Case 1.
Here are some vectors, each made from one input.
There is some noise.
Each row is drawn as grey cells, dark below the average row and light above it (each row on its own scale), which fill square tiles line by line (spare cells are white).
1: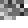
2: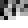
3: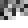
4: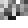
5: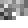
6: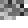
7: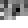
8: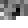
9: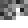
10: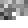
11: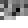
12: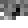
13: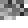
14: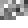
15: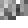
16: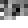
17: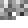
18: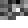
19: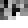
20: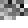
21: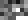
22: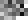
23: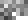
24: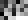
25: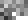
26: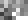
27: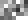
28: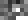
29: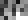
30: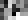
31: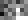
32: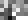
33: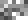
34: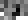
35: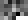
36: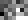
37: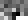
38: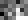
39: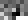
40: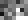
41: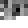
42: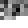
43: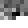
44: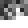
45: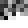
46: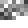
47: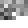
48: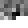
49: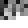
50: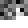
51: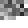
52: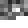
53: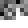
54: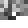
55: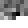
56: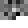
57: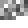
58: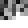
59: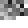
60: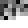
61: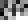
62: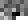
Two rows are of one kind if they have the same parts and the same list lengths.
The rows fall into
2 kinds.
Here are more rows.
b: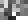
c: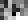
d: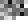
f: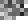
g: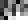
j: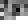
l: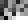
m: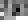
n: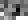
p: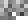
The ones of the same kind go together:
b, c, g, j, l, m, n
d, f, p

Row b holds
a point on an 8-point circle and a true/false value.
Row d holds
a true/false value.
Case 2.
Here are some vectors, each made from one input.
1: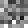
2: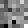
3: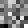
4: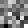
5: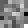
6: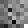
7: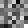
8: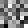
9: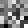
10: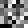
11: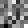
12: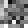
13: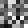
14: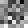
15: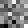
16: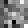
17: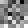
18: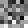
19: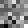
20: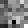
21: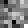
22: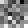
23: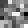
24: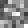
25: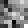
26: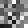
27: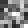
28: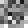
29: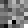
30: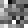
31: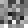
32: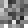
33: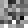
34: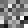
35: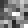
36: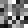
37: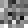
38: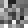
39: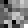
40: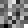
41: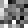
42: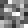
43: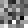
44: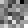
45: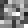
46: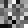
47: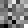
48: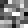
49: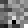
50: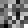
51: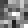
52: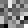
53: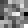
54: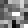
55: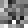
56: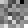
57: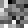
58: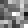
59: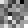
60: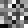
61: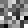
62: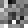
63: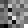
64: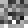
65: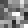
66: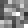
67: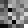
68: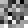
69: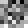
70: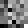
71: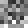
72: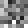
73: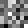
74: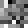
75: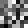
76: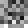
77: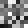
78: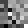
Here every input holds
either a point on a 6-point line, or a point on an 11-point line.
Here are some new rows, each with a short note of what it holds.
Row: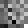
a point on an 11-point line
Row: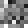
a point on a 6-point line
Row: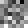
a point on a 6-point line
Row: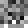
a point on a 6-point line
